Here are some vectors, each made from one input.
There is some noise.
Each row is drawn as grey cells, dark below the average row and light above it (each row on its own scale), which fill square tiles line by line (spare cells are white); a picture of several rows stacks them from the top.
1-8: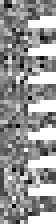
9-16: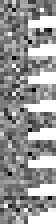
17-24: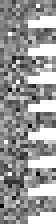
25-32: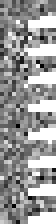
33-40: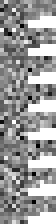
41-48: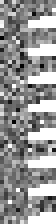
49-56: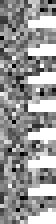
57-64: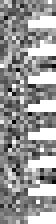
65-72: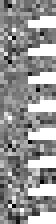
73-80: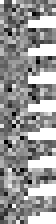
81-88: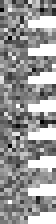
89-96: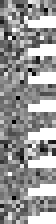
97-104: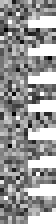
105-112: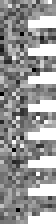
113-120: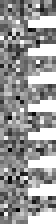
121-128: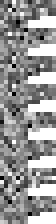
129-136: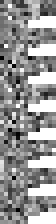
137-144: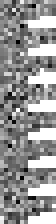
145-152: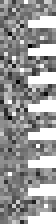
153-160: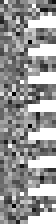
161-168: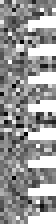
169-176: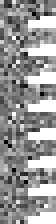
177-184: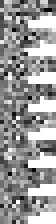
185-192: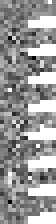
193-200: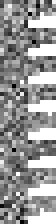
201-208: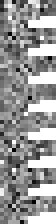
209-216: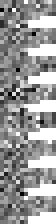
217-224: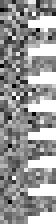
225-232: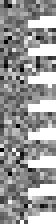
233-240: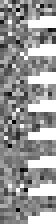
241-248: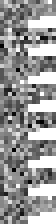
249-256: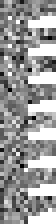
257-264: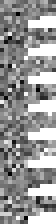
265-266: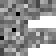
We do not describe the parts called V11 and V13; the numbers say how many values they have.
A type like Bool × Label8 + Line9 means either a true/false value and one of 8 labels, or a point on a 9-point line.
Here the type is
(Bool × Circle6 + Unit) × V11 + Line9 × V13.
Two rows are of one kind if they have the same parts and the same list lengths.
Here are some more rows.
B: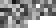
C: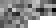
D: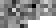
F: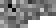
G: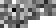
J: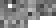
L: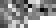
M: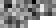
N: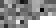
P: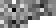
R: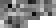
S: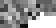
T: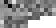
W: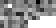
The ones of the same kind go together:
B, D
C, J, L, N, S, W
F, G, M, P, R, T

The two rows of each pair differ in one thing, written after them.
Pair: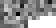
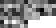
the true/false value
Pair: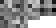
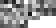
the place on the 6-point circle
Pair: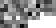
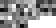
the true/false value
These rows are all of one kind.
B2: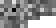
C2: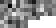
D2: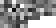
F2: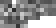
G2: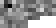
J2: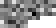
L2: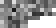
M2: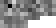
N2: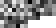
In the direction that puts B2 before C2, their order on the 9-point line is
F2, N2, D2, B2, L2, J2, C2, G2, M2.
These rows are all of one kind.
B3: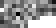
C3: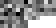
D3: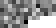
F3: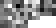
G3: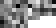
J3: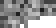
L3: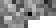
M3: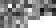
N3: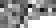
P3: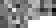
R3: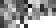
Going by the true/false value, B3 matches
D3 and L3.
